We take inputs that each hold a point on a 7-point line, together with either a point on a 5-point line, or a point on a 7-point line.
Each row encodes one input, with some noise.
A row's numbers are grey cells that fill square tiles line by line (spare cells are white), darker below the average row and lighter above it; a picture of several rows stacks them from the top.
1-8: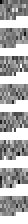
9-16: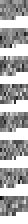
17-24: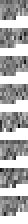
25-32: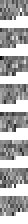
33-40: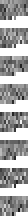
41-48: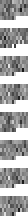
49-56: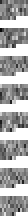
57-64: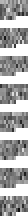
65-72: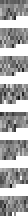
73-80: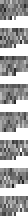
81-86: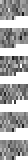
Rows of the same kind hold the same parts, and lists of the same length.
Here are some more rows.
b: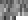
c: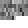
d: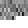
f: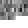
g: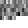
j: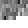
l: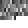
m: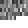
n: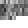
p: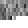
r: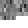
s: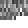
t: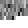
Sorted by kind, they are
b, c, d, f, j, r, t
g, l, m, n, p, s

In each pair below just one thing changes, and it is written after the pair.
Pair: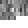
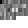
the place on the 7-point line
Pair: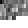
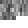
the place on the 7-point line
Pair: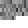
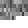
the place on the 5-point line
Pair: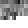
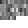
the place on the 5-point line
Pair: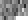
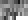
the place on the 7-point line
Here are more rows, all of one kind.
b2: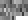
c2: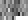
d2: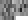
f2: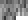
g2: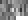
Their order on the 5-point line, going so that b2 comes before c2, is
g2, d2, b2, f2, c2.
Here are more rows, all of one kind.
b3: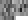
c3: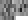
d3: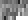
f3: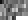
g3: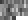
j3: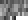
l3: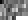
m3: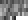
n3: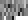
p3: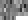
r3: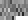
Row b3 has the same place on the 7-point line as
c3 and p3.
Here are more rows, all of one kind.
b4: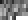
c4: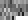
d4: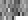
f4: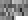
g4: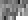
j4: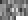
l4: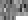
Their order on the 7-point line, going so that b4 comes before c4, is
b4, j4, g4, l4, f4, c4, d4.
